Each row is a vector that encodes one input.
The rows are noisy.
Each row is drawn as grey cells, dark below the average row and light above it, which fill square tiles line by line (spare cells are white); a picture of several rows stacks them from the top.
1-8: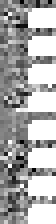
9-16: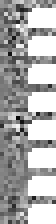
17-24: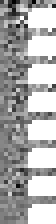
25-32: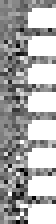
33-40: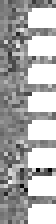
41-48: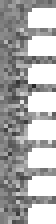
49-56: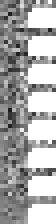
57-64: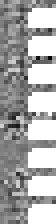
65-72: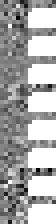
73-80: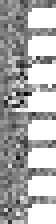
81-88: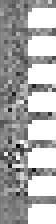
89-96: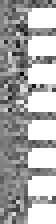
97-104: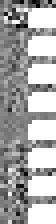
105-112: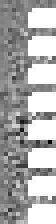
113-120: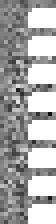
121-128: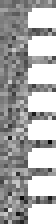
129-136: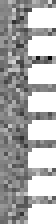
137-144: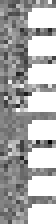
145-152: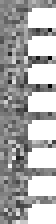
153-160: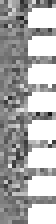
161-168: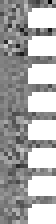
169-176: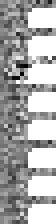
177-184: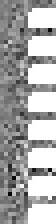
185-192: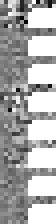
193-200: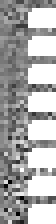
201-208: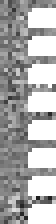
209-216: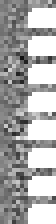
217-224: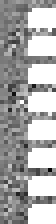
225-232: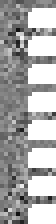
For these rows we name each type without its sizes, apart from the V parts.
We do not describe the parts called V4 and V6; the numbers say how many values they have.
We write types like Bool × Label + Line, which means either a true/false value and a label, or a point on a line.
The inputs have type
(Bool × Bool × Bool + (Line + V4) × (Tree + V6)) × Line.
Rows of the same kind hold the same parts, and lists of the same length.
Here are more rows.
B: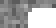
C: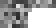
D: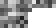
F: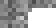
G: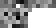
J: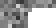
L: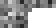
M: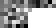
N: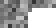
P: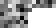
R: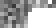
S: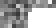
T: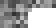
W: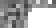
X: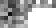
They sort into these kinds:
B, R, T
C, M, X
D, L, N
F, S, W
G, J, P

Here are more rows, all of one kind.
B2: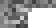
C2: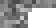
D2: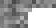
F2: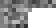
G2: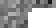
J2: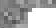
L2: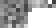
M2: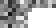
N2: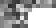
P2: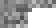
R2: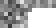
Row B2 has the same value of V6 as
J2 and R2.
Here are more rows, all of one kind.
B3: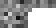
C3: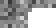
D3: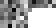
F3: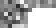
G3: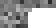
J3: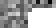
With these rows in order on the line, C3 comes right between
D3 and G3.
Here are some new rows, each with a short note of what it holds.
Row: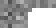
a point on each of two lines and a node of a tree
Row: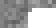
a point on each of two lines and a value of V6
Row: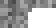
a point on each of two lines and a value of V6
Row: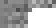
a point on each of two lines and a value of V6
